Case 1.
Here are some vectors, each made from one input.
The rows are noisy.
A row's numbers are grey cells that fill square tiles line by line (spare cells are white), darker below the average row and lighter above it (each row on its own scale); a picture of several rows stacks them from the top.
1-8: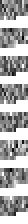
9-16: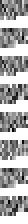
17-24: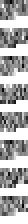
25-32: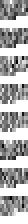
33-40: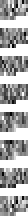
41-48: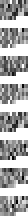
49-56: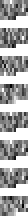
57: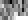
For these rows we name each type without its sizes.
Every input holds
a node of a tree.
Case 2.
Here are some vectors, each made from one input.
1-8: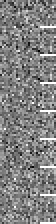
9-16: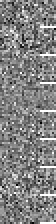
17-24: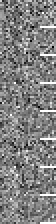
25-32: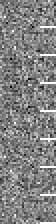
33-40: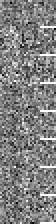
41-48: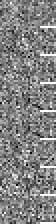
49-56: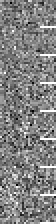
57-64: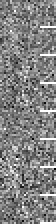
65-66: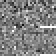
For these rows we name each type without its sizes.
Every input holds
a point on a line.
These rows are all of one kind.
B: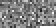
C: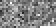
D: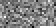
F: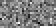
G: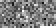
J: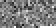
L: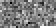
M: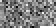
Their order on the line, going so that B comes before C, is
J, G, L, M, D, B, F, C.
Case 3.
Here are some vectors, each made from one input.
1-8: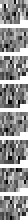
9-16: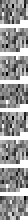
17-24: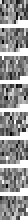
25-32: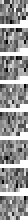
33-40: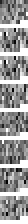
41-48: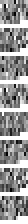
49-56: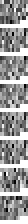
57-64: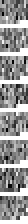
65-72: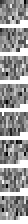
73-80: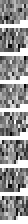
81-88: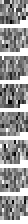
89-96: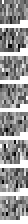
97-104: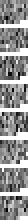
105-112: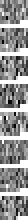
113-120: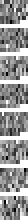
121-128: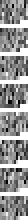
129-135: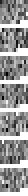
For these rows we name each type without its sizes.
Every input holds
a node of a tree.
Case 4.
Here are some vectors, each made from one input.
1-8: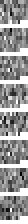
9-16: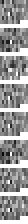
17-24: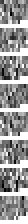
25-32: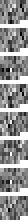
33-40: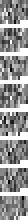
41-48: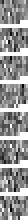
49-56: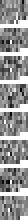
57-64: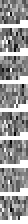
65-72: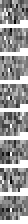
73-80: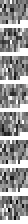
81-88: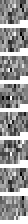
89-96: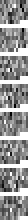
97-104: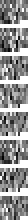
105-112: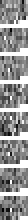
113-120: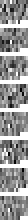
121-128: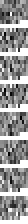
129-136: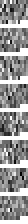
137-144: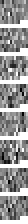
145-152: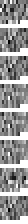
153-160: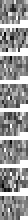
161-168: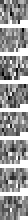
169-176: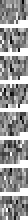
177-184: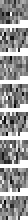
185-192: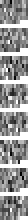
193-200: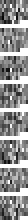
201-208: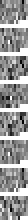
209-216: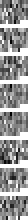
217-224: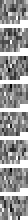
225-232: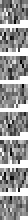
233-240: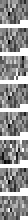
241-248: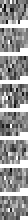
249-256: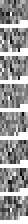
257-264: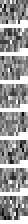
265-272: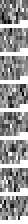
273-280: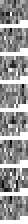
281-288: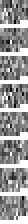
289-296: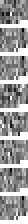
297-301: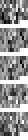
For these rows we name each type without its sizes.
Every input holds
a point on a circle.
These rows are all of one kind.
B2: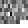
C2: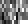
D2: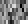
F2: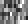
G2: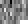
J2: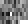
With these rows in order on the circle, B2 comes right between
C2 and D2.
